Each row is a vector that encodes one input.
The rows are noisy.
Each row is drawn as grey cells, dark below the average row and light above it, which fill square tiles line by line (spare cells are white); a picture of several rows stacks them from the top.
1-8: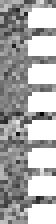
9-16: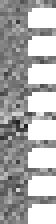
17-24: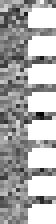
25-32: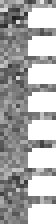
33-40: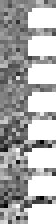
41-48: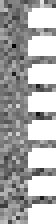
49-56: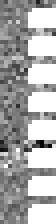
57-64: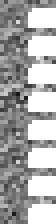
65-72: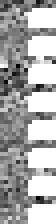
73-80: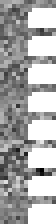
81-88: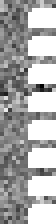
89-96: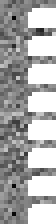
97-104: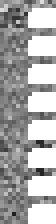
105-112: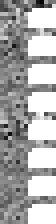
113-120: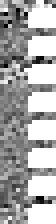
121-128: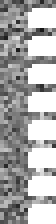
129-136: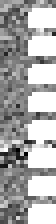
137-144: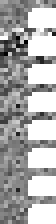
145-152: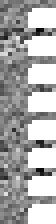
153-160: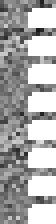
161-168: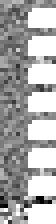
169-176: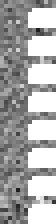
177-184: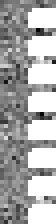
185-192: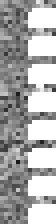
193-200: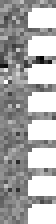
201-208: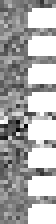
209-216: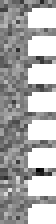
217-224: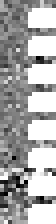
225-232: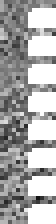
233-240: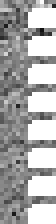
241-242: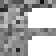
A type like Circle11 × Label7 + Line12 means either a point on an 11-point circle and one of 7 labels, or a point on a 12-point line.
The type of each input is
Bool × (Circle8 + Line13).
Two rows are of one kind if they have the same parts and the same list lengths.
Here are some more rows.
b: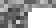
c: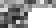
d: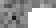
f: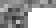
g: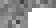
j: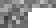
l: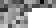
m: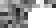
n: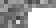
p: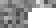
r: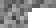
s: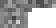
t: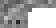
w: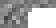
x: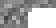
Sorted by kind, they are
b, c, d, f, n, r, s
g, j, l, m, p, t, w, x

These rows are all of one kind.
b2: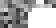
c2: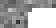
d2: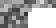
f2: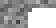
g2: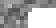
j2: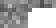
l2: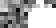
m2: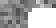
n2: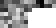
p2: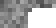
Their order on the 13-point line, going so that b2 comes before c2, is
p2, b2, f2, j2, m2, g2, l2, d2, n2, c2.
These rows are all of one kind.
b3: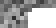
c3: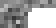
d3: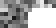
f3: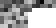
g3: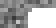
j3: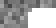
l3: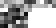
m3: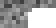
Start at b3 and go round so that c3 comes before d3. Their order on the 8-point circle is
b3, c3, f3, j3, m3, g3, l3, d3.
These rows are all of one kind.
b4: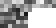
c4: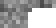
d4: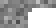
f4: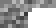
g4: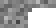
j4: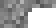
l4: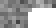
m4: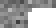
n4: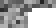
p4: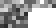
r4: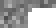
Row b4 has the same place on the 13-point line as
c4, g4 and n4.
